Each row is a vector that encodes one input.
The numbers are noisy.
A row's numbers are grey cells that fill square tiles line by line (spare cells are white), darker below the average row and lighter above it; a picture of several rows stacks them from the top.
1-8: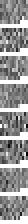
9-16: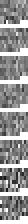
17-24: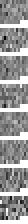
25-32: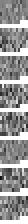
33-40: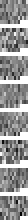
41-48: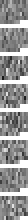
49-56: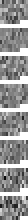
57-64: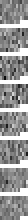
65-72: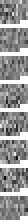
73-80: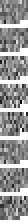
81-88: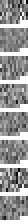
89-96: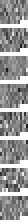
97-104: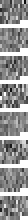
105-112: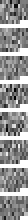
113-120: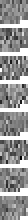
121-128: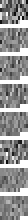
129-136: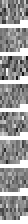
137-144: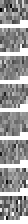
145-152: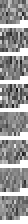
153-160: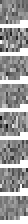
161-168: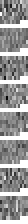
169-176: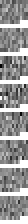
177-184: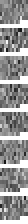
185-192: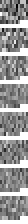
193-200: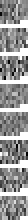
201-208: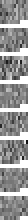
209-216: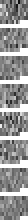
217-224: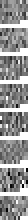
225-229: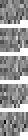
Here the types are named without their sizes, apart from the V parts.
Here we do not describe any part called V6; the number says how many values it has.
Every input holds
two labels, together with either a point on a line, or a list of values of V6.
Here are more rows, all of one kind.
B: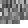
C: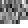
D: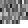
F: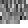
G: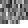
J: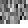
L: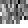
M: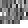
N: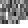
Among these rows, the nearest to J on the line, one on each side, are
F and N.
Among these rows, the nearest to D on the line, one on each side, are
C and M.
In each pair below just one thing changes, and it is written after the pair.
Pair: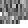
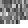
the place on the line
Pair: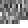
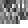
the place on the line
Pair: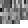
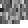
one of the two labels
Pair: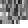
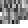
the place on the line
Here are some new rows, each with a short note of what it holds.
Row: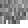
two labels, together with a list of one item
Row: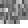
two labels, together with a list of one item
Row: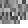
two labels, together with a list of two items
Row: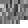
two labels and a point on a line
